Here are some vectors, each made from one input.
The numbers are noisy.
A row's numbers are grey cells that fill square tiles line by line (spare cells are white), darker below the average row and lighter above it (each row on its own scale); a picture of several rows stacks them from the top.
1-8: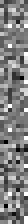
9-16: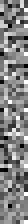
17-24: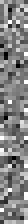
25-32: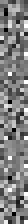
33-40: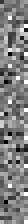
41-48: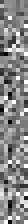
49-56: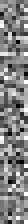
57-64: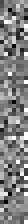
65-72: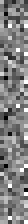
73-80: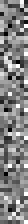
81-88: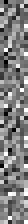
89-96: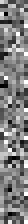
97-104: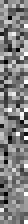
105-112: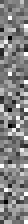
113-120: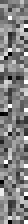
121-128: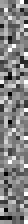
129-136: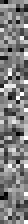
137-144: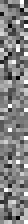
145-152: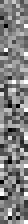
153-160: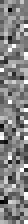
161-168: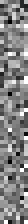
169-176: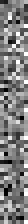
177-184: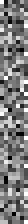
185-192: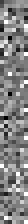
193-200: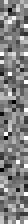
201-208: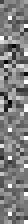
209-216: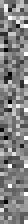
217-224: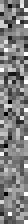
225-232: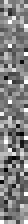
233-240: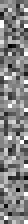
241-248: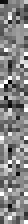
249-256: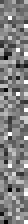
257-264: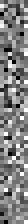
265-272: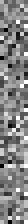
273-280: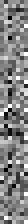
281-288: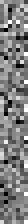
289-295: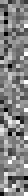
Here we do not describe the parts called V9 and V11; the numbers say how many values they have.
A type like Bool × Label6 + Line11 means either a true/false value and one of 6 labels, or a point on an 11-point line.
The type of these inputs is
Bool × Bool × Bool × Tree14 + V9 × V11.
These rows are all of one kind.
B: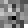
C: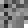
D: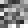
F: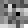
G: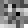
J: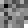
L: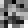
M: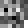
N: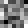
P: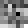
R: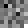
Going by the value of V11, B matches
M and N.
